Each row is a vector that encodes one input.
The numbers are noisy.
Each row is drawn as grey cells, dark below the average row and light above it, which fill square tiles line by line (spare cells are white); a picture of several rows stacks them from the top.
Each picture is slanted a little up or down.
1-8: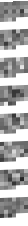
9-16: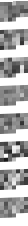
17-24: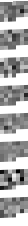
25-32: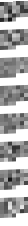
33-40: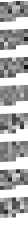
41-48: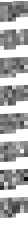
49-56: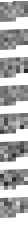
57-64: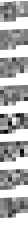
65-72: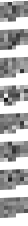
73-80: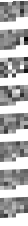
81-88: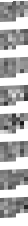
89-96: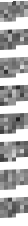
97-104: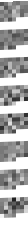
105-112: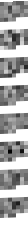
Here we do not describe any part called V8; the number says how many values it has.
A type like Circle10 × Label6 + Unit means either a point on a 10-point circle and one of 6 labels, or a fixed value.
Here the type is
Bool × Tree11 + V8.
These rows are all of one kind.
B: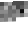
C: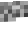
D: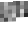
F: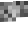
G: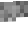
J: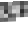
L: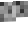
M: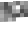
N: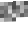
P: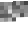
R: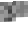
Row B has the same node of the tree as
F, G, J and P.
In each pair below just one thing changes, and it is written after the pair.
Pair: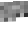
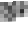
the true/false value
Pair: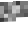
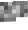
the true/false value
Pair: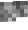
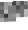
the true/false value
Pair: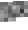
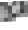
the true/false value
